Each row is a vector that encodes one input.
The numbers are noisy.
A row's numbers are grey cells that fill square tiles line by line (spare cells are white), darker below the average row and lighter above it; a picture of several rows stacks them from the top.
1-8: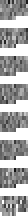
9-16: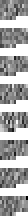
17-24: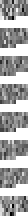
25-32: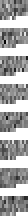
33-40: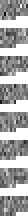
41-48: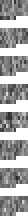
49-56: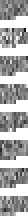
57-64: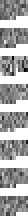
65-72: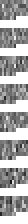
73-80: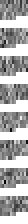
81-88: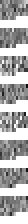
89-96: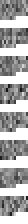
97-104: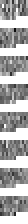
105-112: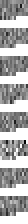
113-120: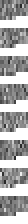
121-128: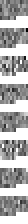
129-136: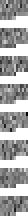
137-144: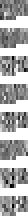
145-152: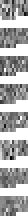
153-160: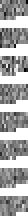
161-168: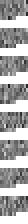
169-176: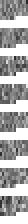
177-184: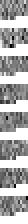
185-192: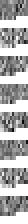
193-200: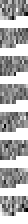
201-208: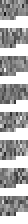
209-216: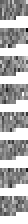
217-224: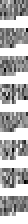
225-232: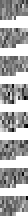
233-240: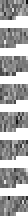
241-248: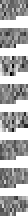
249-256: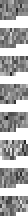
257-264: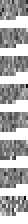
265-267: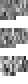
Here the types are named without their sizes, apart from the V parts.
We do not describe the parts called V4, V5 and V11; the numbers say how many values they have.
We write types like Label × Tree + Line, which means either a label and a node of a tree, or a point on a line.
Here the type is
Bool × V5 + (Circle + V4) × Line × V11.
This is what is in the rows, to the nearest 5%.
About 85% of them hold a point on a line and a value of V11, together with either a point on a circle, or a value of V4. The rest hold a true/false value and a value of V5.
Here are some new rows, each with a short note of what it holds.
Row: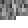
a point on a line, a value of V4 and a value of V11
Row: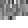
a point on a circle, a point on a line and a value of V11
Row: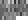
a point on a circle, a point on a line and a value of V11
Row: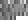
a point on a line, a value of V4 and a value of V11
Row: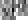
a true/false value and a value of V5
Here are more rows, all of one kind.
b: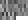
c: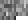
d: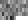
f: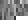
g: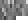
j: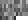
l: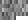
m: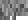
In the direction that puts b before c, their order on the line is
f, g, j, m, b, l, d, c.
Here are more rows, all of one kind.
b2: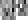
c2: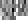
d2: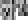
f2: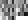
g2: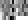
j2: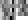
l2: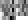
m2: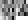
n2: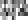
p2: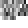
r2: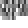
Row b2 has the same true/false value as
c2, d2, n2 and r2.
